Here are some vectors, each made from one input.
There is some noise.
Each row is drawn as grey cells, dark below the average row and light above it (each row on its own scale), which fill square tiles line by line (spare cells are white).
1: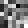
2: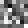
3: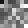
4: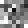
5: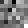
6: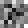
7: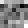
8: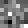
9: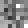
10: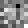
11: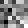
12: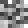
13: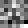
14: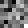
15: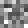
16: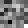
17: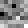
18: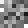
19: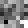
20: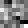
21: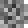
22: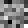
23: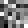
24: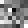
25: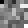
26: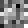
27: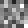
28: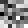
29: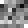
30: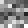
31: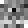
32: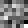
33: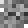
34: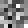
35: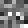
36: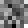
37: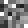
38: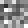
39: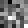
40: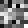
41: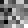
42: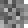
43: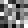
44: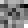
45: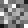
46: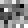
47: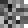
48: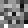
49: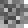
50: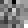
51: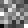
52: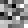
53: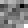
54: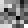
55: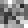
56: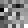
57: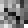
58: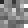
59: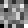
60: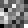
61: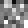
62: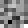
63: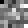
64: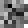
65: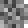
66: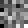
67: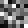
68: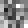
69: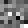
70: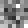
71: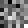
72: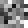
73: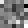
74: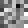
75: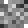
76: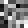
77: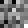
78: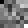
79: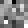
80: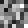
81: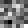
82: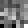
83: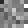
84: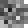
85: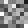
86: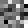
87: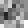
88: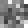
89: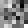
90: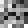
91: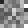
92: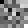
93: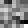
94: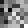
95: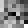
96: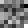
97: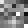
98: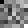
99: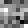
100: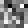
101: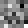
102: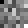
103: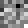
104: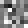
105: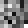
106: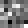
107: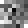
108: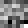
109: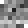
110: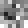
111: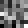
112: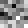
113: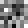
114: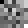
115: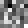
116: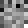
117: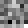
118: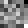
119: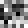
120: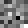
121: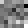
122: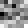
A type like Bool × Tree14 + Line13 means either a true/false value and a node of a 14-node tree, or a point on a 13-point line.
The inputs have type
Bool × Bool × Bool × Bool + Tree10.
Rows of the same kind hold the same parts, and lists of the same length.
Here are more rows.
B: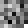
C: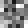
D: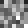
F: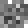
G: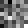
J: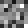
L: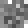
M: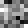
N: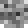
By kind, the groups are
B, M
C, D, F, G, J, L, N

